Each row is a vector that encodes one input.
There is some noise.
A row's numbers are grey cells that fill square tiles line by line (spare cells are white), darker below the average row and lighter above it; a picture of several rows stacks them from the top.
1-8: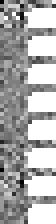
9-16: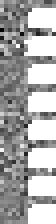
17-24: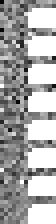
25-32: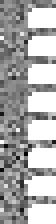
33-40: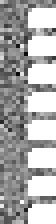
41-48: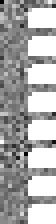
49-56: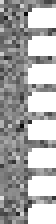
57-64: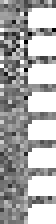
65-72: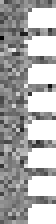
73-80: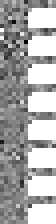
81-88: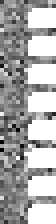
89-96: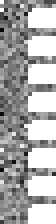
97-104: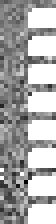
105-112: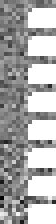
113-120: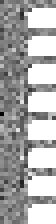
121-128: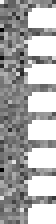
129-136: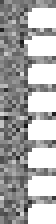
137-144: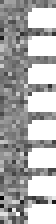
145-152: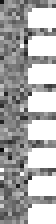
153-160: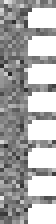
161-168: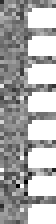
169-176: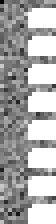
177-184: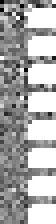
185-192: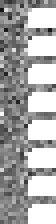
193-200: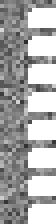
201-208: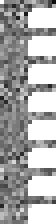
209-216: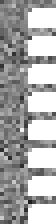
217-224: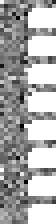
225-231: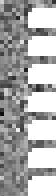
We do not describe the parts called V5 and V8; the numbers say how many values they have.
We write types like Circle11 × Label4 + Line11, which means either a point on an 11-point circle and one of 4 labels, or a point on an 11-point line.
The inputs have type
Bool × V8 + Line6 + List3(Line4 × V5).
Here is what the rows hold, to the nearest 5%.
About 15% of them hold a point on a 6-point line. About 25% of them hold a true/false value and a value of V8. The rest are lists of up to three items, each a point on a 4-point line and a value of V5: a few of all rows are empty, 15% hold one, 15% two and 25% three.
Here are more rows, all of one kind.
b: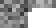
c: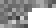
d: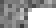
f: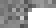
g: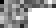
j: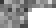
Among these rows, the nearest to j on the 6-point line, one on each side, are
c and g.
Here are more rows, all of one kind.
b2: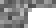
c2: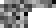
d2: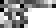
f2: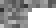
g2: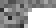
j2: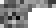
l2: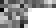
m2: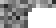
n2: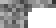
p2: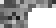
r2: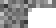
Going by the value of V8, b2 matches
d2 and n2.
